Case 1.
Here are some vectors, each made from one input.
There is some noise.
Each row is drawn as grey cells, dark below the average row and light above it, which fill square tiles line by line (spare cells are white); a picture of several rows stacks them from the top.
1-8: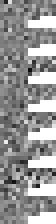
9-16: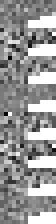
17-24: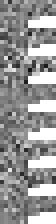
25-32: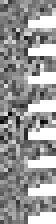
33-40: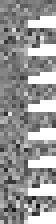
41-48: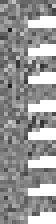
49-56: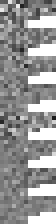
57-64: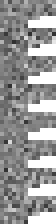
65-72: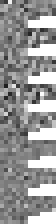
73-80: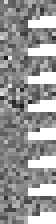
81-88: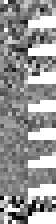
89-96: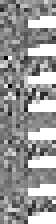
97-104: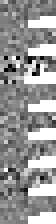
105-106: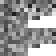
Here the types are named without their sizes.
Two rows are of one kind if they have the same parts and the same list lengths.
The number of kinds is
2.
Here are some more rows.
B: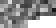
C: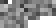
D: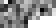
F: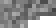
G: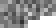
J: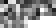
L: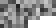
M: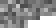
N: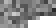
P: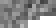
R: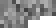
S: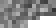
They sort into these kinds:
B, F, N, P, S
C, D, G, J, L, M, R

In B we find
a fixed value.
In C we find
a node of a tree.
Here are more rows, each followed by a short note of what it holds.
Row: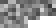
a node of a tree
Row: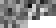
a fixed value
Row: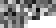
a node of a tree
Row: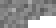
a node of a tree
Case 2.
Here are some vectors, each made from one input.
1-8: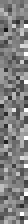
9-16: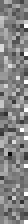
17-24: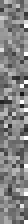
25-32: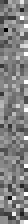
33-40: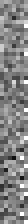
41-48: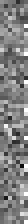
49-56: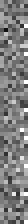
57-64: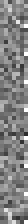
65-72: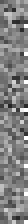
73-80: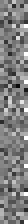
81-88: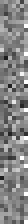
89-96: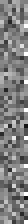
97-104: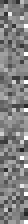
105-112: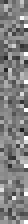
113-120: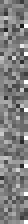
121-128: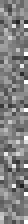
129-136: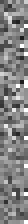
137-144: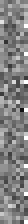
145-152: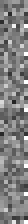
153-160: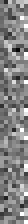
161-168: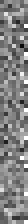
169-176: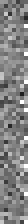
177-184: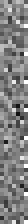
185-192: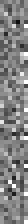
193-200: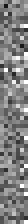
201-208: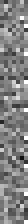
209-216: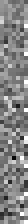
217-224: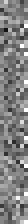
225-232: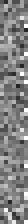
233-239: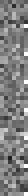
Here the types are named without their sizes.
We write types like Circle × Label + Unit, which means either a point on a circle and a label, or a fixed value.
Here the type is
Line.
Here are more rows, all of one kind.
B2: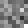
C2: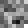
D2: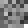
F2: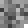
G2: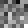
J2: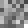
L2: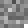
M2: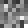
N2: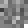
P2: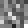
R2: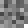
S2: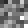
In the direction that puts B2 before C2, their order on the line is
S2, M2, G2, F2, N2, P2, J2, L2, B2, R2, D2, C2.
